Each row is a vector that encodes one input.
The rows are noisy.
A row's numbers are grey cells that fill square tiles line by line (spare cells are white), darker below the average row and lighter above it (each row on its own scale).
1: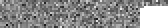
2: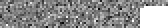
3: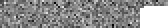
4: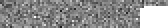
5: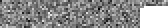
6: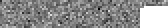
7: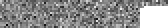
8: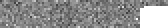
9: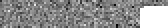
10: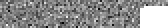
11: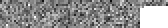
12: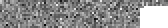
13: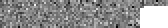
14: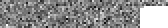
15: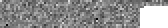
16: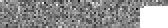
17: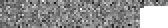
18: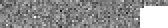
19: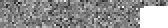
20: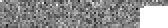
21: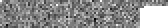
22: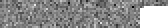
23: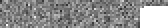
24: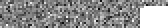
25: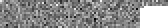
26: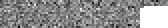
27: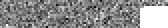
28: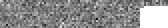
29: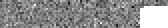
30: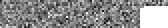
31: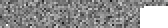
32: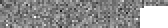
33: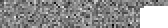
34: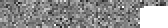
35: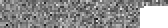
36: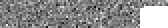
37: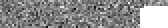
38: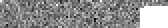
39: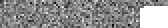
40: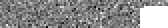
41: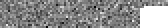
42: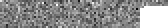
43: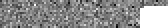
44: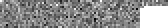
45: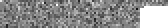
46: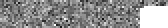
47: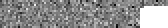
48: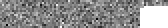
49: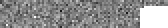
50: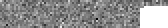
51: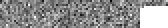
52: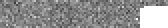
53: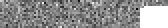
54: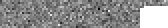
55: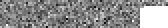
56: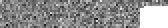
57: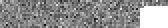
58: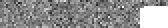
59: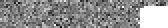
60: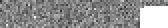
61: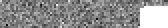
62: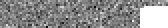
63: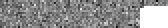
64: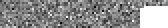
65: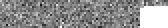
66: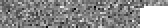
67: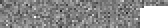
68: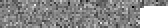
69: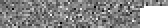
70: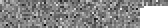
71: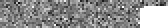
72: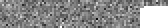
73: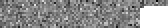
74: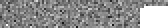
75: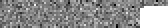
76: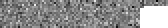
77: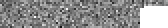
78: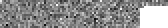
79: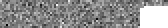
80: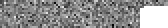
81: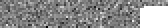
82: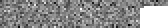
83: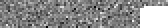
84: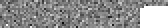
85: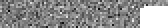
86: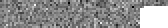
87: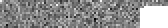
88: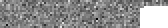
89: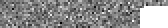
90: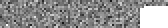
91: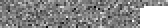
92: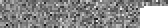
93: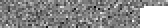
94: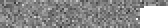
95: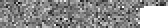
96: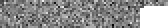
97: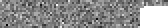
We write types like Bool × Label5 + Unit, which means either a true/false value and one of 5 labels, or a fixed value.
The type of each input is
Line6 + Line13.
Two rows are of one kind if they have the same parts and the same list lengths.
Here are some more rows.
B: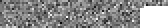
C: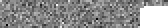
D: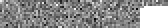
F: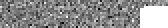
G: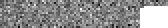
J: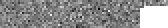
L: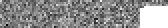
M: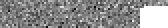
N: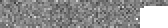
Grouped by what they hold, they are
B, F, G, J, M, N
C, D, L

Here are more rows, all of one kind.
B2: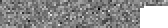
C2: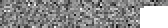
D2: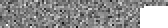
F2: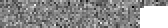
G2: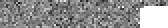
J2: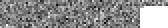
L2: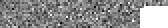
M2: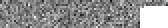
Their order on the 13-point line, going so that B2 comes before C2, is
B2, L2, J2, D2, M2, G2, F2, C2.
